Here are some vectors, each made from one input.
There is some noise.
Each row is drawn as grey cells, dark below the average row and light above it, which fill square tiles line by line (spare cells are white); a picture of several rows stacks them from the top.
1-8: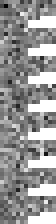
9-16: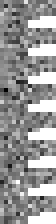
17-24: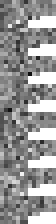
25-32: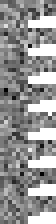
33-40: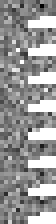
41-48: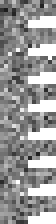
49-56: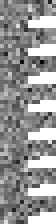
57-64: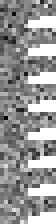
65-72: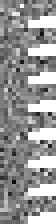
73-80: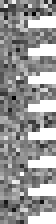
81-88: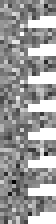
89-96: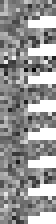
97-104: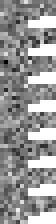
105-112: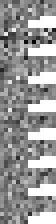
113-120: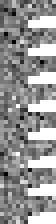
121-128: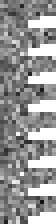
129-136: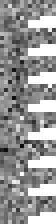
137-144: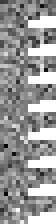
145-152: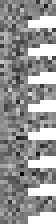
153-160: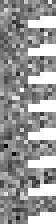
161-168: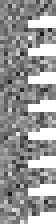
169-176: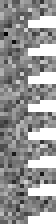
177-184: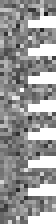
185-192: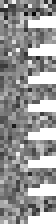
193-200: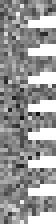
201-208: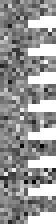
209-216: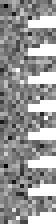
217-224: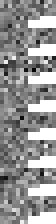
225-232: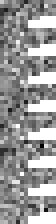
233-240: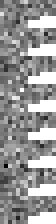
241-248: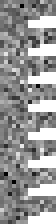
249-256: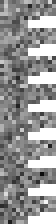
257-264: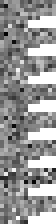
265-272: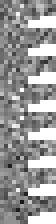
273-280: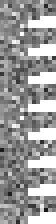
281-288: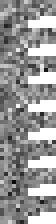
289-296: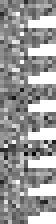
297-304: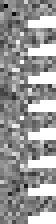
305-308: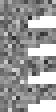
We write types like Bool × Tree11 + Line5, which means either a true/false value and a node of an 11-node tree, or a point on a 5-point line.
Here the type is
List3(Circle8).
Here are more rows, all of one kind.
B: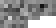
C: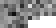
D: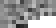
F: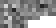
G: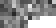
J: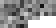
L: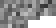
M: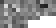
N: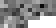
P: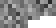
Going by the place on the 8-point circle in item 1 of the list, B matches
F, L, M and P.
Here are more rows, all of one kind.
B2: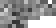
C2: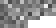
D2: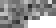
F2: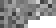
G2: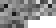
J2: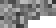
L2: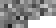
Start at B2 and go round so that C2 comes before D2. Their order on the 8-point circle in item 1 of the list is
B2, G2, F2, C2, L2, D2, J2.
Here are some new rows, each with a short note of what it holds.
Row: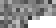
a list of three items
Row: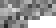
a list of two items
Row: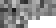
a list of three items
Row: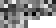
the empty list
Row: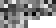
the empty list
